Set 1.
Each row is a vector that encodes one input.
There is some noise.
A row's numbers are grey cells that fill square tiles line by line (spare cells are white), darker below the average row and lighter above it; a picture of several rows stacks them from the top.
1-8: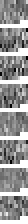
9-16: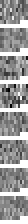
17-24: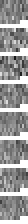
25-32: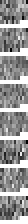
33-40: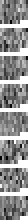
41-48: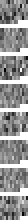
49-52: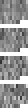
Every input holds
either a point on a 3-point line and a point on a 4-point line, or a node of a 7-node tree.
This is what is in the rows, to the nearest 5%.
About 40% of them hold a point on a 3-point line and a point on a 4-point line. The rest hold a node of a 7-node tree.
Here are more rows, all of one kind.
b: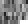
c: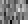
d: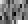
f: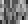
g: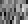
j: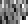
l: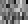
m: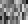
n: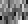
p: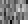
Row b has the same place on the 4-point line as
c, f, m and p.
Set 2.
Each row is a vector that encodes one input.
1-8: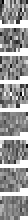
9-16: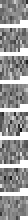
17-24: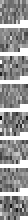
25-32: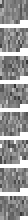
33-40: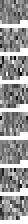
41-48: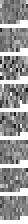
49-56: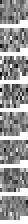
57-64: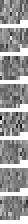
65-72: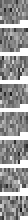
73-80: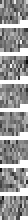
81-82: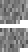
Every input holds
either a point on a 3-point line and a point on a 4-point line, or a node of a 10-node tree.
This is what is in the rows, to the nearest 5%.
About 30% of them hold a point on a 3-point line and a point on a 4-point line. The rest hold a node of a 10-node tree.
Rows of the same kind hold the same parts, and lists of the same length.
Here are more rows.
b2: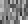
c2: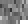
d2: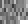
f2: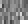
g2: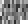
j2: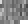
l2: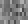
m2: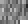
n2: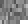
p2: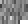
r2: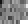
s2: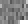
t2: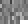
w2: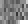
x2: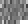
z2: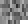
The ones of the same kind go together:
b2, j2, m2, p2
c2, d2, f2, g2, l2, n2, r2, s2, t2, w2, x2, z2

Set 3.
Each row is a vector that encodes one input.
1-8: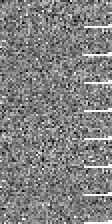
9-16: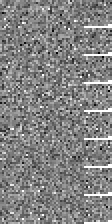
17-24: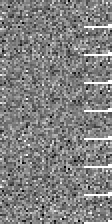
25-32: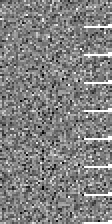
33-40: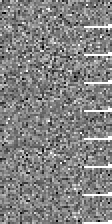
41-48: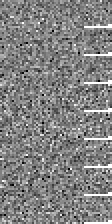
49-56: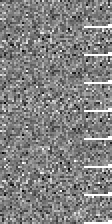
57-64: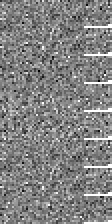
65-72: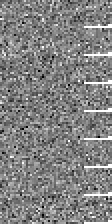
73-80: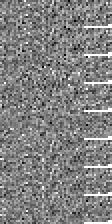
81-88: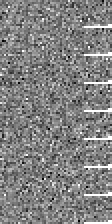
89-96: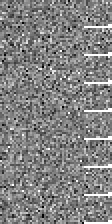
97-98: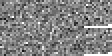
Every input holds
a point on an 8-point line, together with either a point on a 9-point circle, or a fixed value.
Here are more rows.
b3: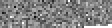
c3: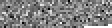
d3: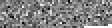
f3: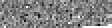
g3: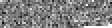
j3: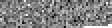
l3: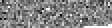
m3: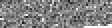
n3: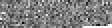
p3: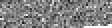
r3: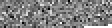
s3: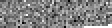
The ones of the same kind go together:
b3, f3, g3, l3
c3, d3, j3, m3, n3, p3, r3, s3

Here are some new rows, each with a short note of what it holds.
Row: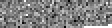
a point on an 8-point line
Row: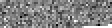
a point on a 9-point circle and a point on an 8-point line
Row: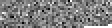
a point on an 8-point line
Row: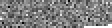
a point on an 8-point line
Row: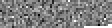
a point on a 9-point circle and a point on an 8-point line
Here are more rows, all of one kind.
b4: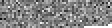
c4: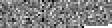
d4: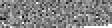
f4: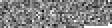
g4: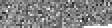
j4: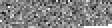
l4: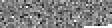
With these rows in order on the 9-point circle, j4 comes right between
c4 and f4.
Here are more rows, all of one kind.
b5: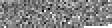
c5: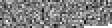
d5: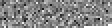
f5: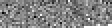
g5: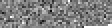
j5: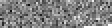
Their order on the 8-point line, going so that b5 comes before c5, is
d5, f5, g5, j5, b5, c5.
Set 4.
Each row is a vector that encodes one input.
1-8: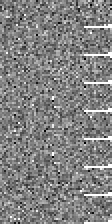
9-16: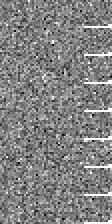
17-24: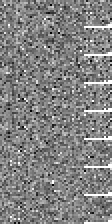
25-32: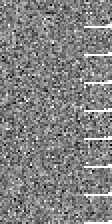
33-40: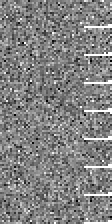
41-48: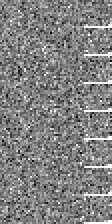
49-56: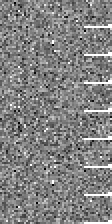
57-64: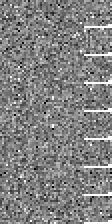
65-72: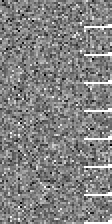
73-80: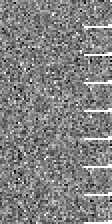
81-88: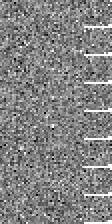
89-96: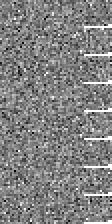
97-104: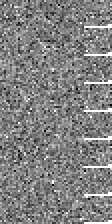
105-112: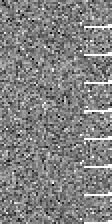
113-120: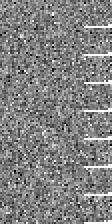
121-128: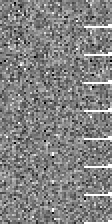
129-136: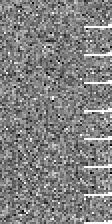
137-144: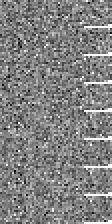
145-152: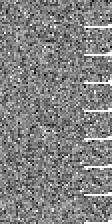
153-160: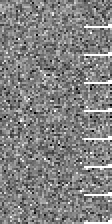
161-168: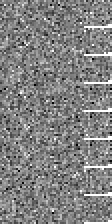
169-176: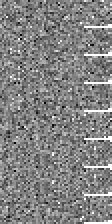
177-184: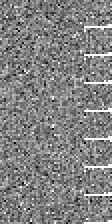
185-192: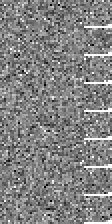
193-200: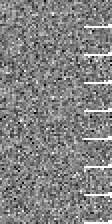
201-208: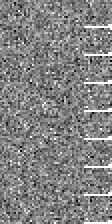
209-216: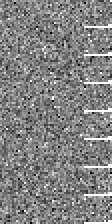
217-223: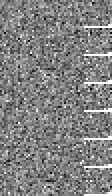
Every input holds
either a point on an 18-point circle, or a point on a 19-point circle.
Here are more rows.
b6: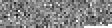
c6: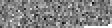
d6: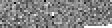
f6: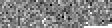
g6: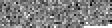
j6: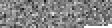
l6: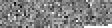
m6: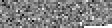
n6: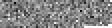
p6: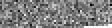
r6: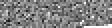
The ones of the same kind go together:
b6, c6, d6, j6, l6, n6
f6, g6, m6, p6, r6

